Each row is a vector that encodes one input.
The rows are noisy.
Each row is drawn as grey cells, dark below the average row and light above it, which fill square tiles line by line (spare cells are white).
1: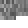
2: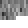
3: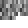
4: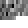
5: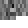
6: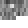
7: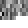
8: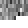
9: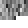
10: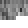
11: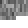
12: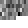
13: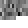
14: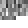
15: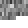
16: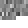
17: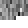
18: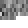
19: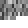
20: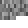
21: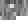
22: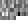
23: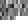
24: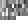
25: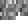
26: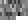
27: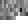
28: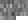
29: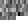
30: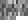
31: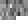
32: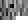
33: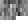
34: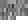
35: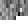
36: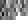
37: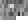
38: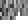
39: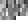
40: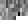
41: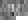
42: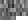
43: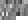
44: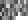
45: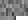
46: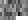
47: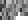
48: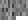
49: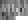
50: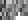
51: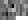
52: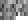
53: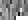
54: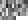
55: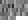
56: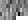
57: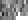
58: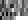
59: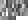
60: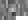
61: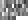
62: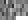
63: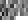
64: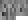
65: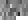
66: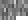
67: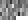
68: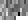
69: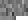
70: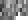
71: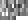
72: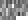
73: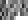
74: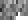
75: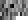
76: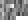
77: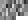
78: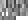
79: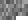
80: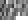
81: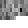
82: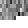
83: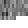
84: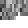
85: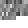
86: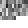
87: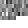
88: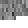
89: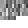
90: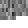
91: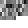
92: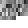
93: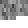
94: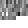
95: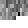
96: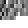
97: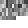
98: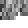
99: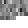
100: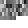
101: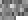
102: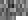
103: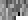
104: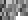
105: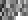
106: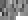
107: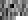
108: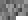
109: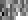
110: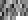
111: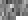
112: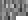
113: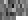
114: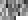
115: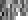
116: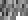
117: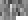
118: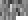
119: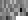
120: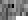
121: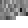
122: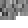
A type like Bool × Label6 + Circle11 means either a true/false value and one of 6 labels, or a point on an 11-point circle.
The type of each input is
Line7 × Line7 × Line7.
